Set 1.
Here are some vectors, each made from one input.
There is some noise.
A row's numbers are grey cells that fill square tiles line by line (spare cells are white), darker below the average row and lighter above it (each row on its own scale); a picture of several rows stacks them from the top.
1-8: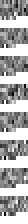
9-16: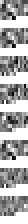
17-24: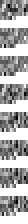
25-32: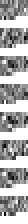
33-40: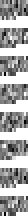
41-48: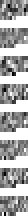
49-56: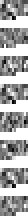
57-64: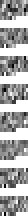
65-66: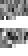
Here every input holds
a node of a 9-node tree and a true/false value.
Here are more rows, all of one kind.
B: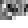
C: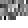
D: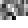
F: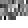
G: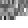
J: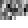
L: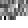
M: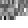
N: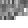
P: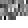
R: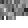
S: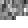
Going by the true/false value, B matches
J and R.
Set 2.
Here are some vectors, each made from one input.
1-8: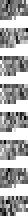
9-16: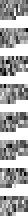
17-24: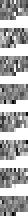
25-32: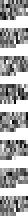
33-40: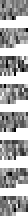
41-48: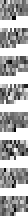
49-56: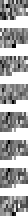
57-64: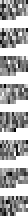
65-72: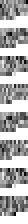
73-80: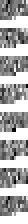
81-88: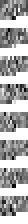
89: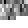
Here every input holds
one of 5 labels, together with either a fixed value, or a node of a 9-node tree.
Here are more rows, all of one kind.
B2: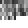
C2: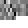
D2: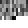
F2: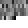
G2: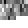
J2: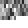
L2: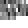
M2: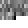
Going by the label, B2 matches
G2 and J2.
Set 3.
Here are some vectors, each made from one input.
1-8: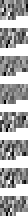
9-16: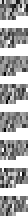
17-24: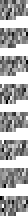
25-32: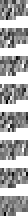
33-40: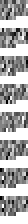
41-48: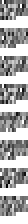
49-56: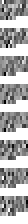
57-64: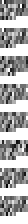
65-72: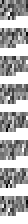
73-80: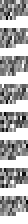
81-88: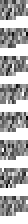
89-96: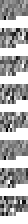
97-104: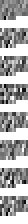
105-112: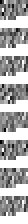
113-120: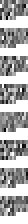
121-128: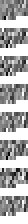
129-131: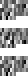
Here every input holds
either a point on a 15-point circle, or a point on an 11-point line.
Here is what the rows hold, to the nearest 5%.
About 55% of them hold a point on a 15-point circle. The rest hold a point on an 11-point line.
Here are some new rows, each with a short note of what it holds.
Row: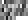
a point on an 11-point line
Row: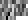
a point on an 11-point line
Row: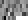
a point on a 15-point circle
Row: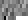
a point on a 15-point circle
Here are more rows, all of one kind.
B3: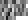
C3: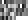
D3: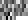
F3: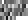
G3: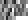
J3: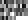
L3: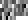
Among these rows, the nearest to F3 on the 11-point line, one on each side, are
C3 and D3.
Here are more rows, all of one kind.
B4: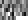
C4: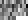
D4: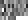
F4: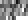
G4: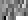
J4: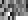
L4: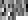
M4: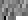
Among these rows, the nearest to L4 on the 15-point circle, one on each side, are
D4 and J4.
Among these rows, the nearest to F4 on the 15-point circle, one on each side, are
C4 and G4.
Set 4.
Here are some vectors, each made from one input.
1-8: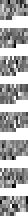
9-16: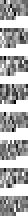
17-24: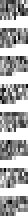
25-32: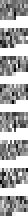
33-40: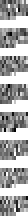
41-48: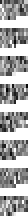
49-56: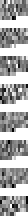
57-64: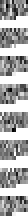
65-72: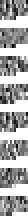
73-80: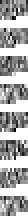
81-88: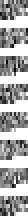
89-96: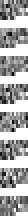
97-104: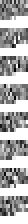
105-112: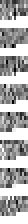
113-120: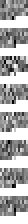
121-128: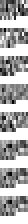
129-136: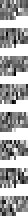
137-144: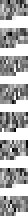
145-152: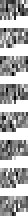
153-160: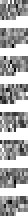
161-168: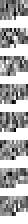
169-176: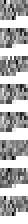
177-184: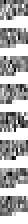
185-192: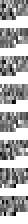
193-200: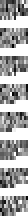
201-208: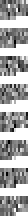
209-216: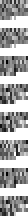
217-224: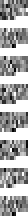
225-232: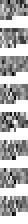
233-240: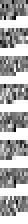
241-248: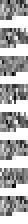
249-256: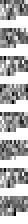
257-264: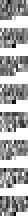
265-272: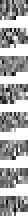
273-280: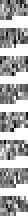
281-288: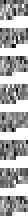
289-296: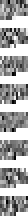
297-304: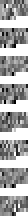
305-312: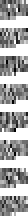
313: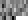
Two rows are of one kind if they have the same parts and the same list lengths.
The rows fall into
2 kinds.
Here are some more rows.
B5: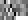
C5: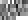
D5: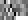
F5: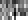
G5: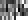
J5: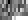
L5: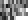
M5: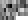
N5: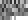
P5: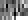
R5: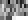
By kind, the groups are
B5, C5, D5, F5, G5, N5, P5
J5, L5, M5, R5

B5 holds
one of 5 labels and a node of an 8-node tree.
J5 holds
one of 5 labels.
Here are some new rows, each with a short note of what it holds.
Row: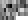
one of 5 labels
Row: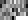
one of 5 labels and a node of an 8-node tree
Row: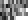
one of 5 labels
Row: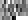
one of 5 labels and a node of an 8-node tree
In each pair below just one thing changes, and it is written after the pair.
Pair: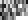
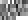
the label
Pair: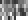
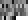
the label
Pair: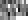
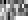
the label
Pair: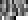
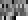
the label
